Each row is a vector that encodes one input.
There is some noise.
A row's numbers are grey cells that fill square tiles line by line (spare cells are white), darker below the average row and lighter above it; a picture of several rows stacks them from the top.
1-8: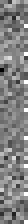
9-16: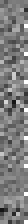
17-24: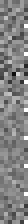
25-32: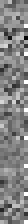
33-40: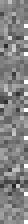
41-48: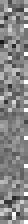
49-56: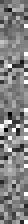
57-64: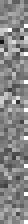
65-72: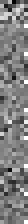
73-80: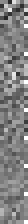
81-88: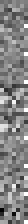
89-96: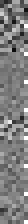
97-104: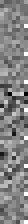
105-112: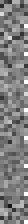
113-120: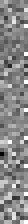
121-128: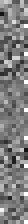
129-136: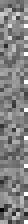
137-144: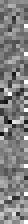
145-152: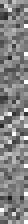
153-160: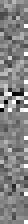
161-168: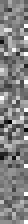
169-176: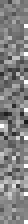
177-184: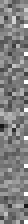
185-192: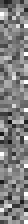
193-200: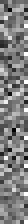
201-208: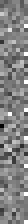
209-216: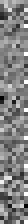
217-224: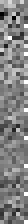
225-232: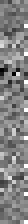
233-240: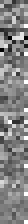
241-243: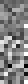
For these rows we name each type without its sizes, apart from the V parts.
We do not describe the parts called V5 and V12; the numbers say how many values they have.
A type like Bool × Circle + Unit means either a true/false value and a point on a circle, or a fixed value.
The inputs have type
Bool × (Tree + V12) × V5.
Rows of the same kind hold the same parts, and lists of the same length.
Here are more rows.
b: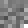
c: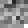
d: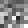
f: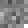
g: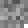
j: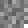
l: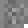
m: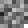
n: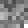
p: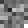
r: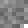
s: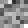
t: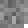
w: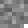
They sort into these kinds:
b, d, f, j, p, r, s, w
c, g, l, m, n, t

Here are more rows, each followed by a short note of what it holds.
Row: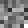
a node of a tree, a true/false value and a value of V5
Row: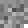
a true/false value, a value of V5 and a value of V12
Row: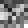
a true/false value, a value of V5 and a value of V12
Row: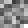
a true/false value, a value of V5 and a value of V12
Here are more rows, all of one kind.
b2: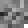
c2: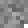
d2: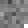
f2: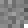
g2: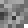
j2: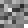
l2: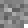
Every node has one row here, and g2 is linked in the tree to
f2.
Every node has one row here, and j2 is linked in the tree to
c2 and d2.
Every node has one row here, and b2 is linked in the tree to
d2 and l2.
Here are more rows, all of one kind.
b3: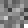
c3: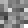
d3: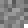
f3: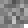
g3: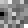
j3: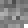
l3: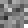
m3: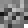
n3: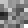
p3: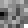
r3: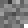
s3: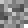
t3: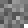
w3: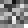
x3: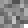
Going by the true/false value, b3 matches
d3, g3, j3 and s3.
